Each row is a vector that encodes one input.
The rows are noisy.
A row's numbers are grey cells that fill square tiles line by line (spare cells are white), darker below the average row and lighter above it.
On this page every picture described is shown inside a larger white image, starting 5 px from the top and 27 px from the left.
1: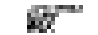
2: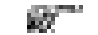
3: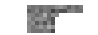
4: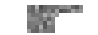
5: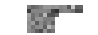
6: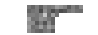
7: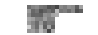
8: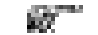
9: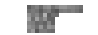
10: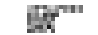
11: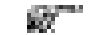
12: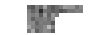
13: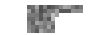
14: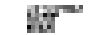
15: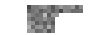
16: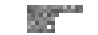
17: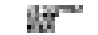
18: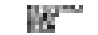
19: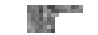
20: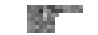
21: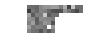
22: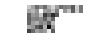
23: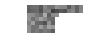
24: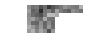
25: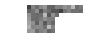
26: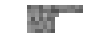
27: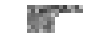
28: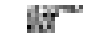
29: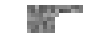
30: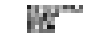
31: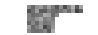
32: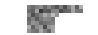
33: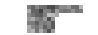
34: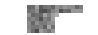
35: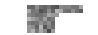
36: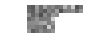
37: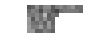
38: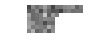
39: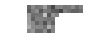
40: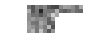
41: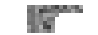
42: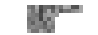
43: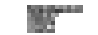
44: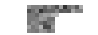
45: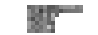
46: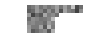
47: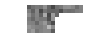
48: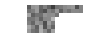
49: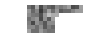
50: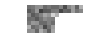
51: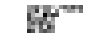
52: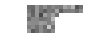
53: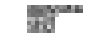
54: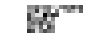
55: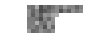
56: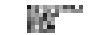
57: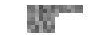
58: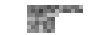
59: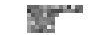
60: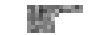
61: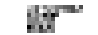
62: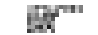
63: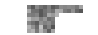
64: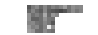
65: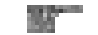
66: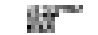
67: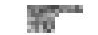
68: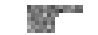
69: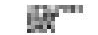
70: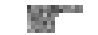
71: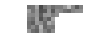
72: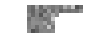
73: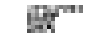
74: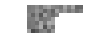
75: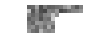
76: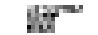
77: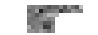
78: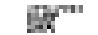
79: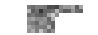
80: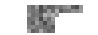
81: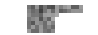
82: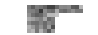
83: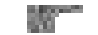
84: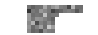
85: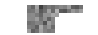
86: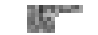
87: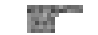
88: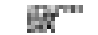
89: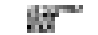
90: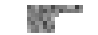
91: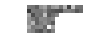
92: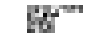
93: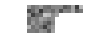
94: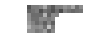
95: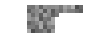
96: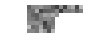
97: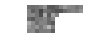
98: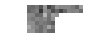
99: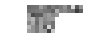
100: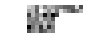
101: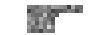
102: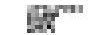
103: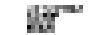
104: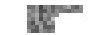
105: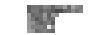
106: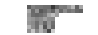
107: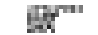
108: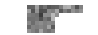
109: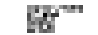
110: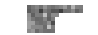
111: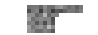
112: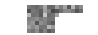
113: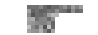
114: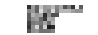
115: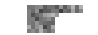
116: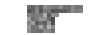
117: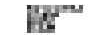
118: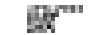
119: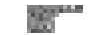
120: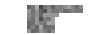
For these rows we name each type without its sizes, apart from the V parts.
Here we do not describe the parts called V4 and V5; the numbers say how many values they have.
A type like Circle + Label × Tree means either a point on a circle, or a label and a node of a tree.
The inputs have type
Bool × Label × V4 + V5.
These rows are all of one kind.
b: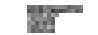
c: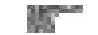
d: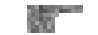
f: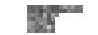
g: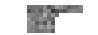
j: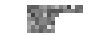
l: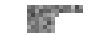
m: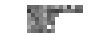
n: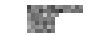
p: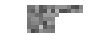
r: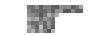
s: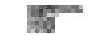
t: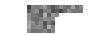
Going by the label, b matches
g and p.
